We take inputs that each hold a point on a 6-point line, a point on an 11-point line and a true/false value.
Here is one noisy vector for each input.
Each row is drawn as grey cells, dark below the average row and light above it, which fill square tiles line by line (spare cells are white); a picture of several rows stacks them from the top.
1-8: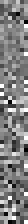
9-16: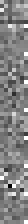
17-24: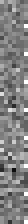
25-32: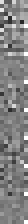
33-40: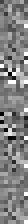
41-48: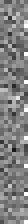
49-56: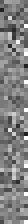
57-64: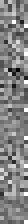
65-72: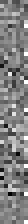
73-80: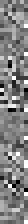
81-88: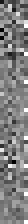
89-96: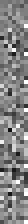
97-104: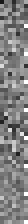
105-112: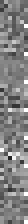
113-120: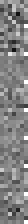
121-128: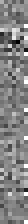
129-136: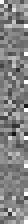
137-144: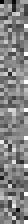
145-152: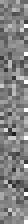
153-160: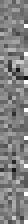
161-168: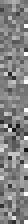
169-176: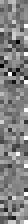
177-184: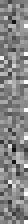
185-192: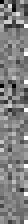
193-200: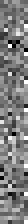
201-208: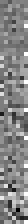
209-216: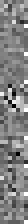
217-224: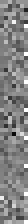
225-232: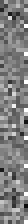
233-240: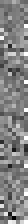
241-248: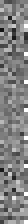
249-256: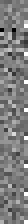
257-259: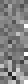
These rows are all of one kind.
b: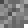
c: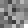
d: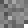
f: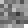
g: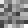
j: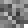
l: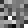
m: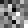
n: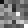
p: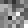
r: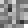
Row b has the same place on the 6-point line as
d, l, m and r.
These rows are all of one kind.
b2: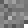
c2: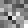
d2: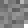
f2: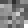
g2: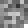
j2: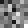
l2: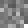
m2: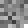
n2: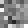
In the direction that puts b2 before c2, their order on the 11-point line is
j2, d2, b2, n2, m2, c2, f2, g2, l2.
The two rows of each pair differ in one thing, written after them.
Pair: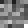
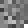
the true/false value
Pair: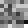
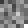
the true/false value
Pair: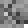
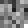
the place on the 6-point line
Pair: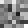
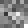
the place on the 6-point line
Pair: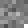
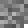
the true/false value
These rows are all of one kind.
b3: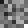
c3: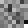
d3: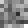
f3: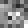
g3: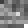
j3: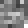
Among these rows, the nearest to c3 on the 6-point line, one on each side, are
b3 and g3.
